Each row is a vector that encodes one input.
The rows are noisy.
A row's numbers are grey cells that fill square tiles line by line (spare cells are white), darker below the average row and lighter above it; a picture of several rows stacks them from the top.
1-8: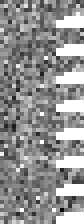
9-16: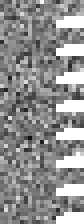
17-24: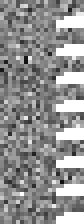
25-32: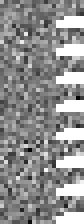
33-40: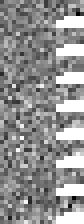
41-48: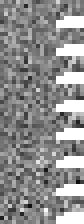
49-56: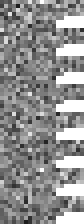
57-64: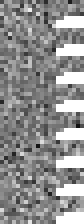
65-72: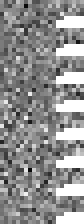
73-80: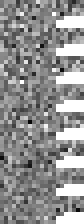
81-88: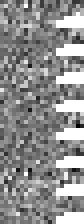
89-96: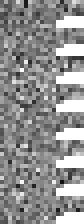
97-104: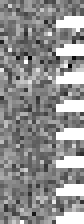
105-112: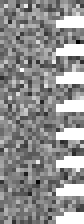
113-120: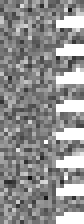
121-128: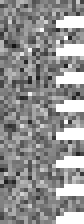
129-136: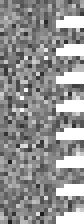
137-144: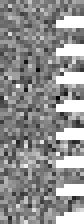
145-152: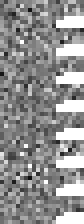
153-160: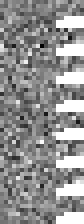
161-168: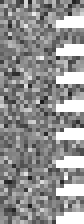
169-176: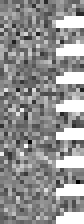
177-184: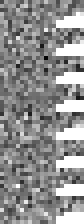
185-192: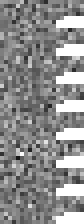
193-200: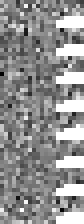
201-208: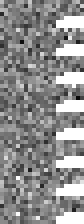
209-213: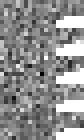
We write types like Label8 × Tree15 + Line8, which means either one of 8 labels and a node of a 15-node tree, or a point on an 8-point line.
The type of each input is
Label7 × Tree10 + Line6 × Tree11.
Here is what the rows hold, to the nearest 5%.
About 40% of them hold one of 7 labels and a node of a 10-node tree. The rest hold a point on a 6-point line and a node of an 11-node tree.
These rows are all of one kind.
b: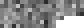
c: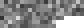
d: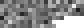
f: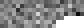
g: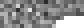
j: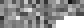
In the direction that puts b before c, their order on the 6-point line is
f, g, b, j, d, c.
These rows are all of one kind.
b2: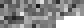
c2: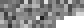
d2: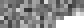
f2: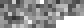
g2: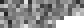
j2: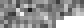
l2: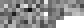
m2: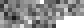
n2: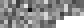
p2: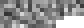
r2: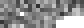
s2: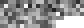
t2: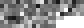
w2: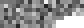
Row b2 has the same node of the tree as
f2, m2, s2 and t2.
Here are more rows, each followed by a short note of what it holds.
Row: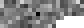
a point on a 6-point line and a node of an 11-node tree
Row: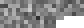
a point on a 6-point line and a node of an 11-node tree
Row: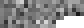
a point on a 6-point line and a node of an 11-node tree
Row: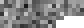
a point on a 6-point line and a node of an 11-node tree
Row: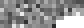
one of 7 labels and a node of a 10-node tree
